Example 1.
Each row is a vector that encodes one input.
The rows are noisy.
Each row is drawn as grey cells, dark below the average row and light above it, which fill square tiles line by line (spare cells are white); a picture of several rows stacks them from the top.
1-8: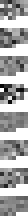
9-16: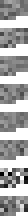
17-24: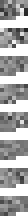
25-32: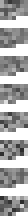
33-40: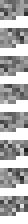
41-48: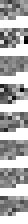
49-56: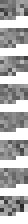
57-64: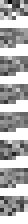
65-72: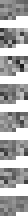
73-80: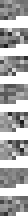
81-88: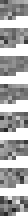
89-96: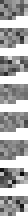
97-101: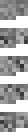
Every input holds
a point on a 5-point line.
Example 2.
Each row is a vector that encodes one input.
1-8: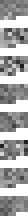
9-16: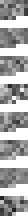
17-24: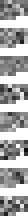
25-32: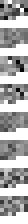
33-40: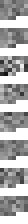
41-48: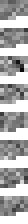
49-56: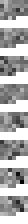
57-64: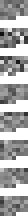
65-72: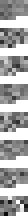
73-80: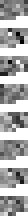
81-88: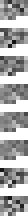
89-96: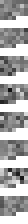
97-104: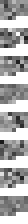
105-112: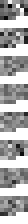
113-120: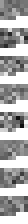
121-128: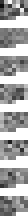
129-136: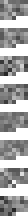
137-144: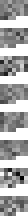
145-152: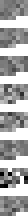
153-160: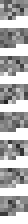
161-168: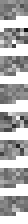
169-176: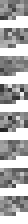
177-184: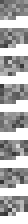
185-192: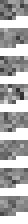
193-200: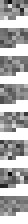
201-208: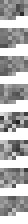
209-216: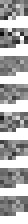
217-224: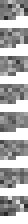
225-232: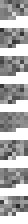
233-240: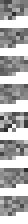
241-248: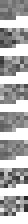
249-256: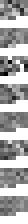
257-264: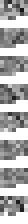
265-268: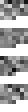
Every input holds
a point on a 16-point line.
